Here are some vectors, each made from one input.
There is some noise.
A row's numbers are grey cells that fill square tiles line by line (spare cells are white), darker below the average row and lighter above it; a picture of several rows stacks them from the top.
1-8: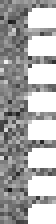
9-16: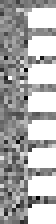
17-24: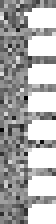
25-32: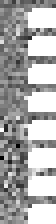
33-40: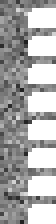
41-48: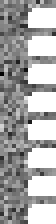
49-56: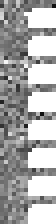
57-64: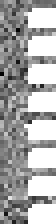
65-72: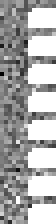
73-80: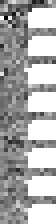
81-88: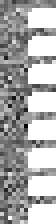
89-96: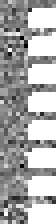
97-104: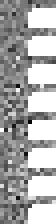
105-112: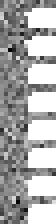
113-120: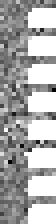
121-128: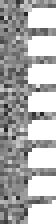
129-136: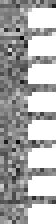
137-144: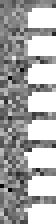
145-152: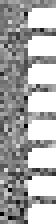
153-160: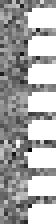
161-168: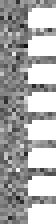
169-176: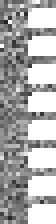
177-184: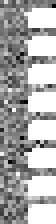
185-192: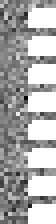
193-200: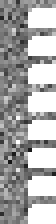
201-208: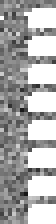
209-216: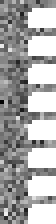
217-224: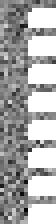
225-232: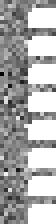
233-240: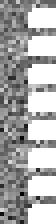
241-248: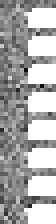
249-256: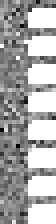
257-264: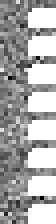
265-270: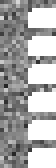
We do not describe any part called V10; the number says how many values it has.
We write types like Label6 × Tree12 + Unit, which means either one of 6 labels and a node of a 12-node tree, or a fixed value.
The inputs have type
(Line9 + Line12) × V10.
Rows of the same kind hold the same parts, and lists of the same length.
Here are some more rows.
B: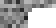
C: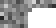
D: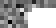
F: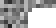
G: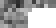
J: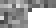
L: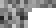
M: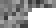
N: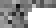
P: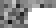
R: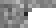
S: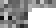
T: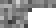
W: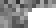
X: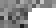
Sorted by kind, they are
B, C, L, P, R, S, X
D, F, G, J, M, N, T, W

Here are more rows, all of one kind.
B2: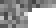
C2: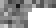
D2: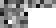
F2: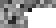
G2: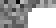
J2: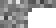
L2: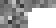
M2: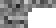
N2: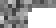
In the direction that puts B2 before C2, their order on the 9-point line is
G2, L2, F2, B2, N2, C2, D2, M2, J2.
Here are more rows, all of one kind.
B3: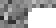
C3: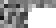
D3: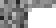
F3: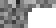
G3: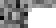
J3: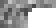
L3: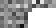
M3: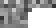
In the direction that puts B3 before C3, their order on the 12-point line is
J3, F3, B3, L3, C3, M3, G3, D3.
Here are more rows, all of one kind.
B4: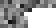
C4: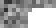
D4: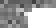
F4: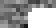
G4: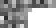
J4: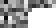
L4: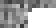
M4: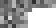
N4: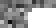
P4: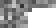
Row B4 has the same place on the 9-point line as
D4, L4, M4 and P4.
